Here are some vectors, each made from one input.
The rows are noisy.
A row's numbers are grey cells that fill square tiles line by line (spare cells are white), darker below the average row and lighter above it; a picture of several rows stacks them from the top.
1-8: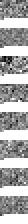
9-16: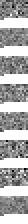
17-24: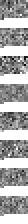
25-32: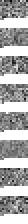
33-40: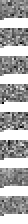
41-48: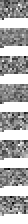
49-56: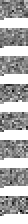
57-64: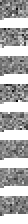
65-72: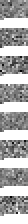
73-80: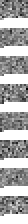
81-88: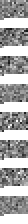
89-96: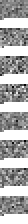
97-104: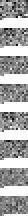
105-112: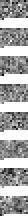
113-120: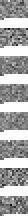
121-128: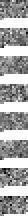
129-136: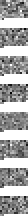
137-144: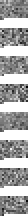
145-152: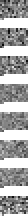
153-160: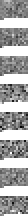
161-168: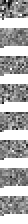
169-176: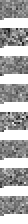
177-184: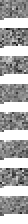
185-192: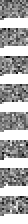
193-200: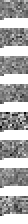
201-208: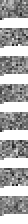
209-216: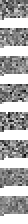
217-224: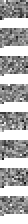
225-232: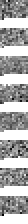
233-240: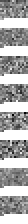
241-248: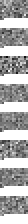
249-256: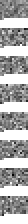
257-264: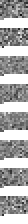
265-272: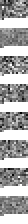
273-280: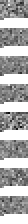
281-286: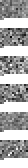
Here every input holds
either a point on a 6-point line, or a point on an 8-point line, or a node of a 10-node tree, or a node of each of two 11-node trees.
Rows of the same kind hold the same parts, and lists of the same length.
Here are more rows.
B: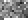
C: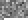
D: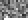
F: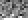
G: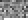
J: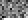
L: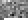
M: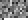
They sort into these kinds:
B, C, L
D
F, J
G, M

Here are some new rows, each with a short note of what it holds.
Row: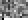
a point on a 6-point line
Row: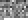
a point on an 8-point line
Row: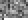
a point on a 6-point line
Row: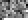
a point on a 6-point line
